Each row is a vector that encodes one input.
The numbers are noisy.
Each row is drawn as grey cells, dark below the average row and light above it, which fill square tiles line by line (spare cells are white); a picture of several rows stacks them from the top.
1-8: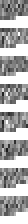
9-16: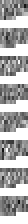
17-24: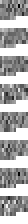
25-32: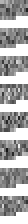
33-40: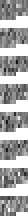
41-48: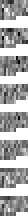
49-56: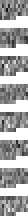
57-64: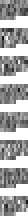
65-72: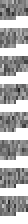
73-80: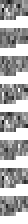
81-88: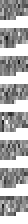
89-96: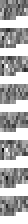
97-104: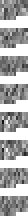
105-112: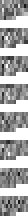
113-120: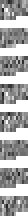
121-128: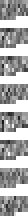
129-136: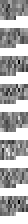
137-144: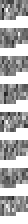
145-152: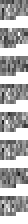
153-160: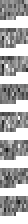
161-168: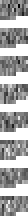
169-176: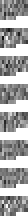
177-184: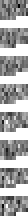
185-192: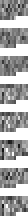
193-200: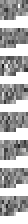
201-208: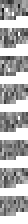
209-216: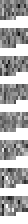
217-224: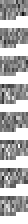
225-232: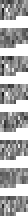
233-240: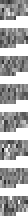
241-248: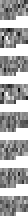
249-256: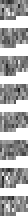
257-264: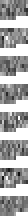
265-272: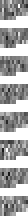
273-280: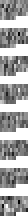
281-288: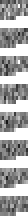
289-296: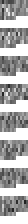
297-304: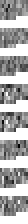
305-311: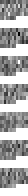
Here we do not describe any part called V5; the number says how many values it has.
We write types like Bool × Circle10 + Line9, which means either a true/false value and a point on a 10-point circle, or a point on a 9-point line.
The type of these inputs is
Bool × Line6 × Line6 × List2(V5).
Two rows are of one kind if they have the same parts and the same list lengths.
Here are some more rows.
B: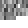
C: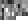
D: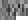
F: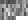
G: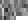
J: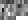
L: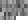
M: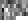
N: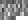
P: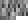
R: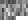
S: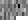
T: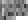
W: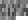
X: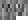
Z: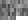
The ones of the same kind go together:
B, G, L, S, T
C, F, J, M, N, R
D, P, W, X, Z

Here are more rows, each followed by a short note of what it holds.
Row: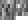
a point on each of two 6-point lines and a true/false value, together with a list of two items
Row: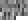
a point on each of two 6-point lines and a true/false value, together with a list of one item
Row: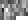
a point on each of two 6-point lines and a true/false value, together with the empty list
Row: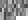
a point on each of two 6-point lines and a true/false value, together with a list of one item
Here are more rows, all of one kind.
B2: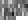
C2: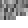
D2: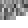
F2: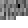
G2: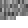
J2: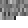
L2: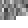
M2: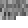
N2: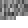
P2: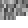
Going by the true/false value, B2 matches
C2, D2, L2 and P2.
